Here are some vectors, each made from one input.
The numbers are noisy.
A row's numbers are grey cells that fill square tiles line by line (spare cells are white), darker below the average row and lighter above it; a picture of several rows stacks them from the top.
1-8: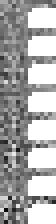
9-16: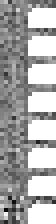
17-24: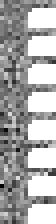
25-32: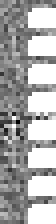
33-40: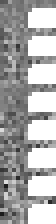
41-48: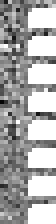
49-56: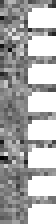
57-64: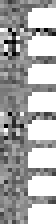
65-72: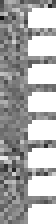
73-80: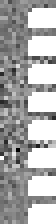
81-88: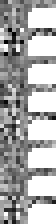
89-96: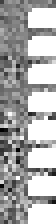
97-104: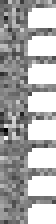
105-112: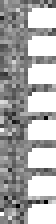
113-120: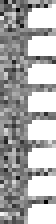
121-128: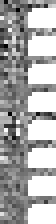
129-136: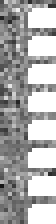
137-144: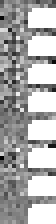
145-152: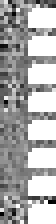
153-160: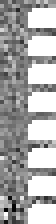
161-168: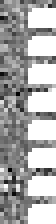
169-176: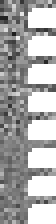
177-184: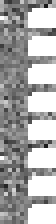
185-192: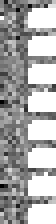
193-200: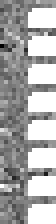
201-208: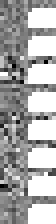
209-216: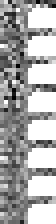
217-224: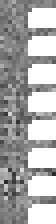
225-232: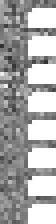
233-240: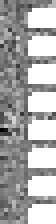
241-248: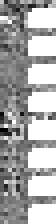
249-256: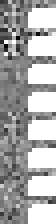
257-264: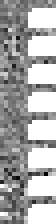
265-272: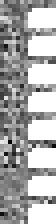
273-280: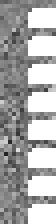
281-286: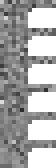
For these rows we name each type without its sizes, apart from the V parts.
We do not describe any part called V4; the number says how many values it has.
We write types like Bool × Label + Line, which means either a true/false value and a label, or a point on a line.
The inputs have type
List(Line) × Tree + V4.
